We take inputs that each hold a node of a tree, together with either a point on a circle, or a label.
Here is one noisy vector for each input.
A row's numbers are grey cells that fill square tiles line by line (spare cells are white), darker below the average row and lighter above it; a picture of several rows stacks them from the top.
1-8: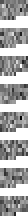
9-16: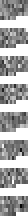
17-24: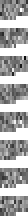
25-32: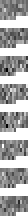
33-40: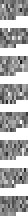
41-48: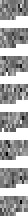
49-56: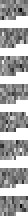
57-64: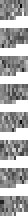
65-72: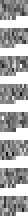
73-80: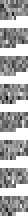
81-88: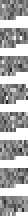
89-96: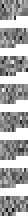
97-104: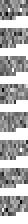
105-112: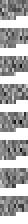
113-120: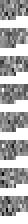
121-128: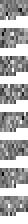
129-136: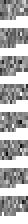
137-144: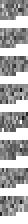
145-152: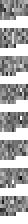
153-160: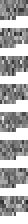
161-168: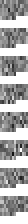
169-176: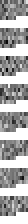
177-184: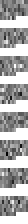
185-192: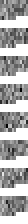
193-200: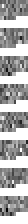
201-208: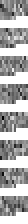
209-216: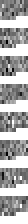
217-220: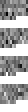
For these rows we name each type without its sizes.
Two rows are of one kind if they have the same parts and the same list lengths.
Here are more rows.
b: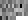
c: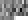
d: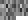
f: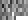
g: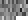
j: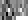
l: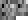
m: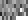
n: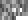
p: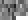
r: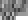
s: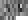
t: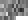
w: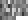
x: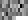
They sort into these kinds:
b, f, j, l, m, n, w, x
c, d, g, p, r, s, t

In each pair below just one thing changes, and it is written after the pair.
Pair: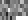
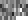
the place on the circle
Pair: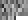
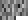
the node of the tree
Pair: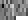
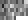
the node of the tree
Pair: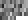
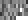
the place on the circle
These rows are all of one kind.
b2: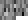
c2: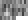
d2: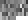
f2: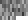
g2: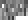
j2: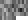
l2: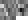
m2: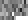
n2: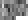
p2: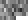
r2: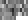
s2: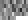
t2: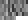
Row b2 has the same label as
c2 and f2.
